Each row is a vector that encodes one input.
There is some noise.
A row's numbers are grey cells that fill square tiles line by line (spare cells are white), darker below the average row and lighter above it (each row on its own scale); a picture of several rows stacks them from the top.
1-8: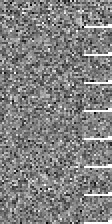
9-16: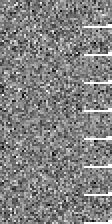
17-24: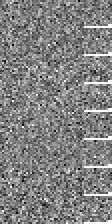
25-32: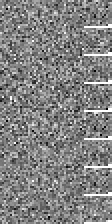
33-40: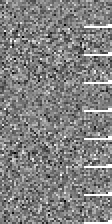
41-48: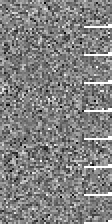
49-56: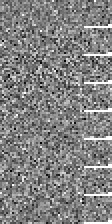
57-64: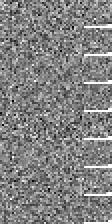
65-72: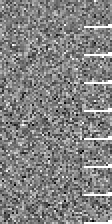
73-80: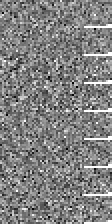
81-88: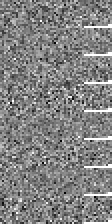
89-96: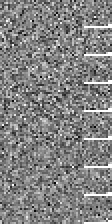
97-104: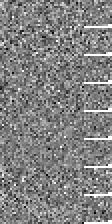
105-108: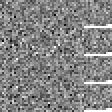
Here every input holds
one of 6 labels, together with either a fixed value, or three true/false values.
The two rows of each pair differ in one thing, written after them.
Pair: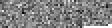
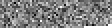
the label
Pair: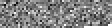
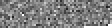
the label
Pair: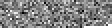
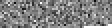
the label
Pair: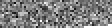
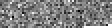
one of the three true/false values
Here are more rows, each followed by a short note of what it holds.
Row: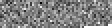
one of 6 labels
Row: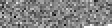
one of 6 labels
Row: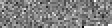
one of 6 labels and three true/false values
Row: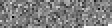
one of 6 labels
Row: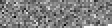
one of 6 labels
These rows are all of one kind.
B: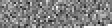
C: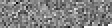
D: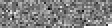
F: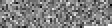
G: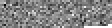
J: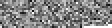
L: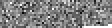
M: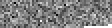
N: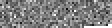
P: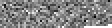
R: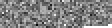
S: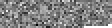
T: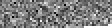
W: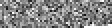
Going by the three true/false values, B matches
D, G, M and W.
